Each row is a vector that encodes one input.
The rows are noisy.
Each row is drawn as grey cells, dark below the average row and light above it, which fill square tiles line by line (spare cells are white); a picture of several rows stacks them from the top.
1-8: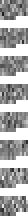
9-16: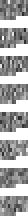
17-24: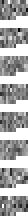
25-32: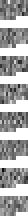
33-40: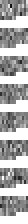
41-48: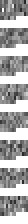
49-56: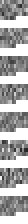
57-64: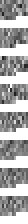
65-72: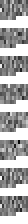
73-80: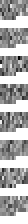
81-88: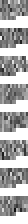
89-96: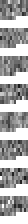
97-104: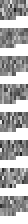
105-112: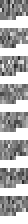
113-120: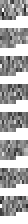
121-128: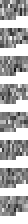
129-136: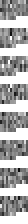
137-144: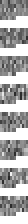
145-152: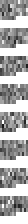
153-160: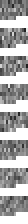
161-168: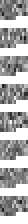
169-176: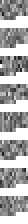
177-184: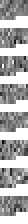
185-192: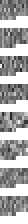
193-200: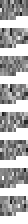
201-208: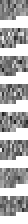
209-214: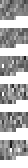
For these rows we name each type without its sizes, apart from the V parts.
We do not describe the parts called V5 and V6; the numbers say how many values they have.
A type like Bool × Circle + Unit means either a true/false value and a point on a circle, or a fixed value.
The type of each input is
((Bool × Bool × Bool + Unit) × V5 + V6) × Tree.
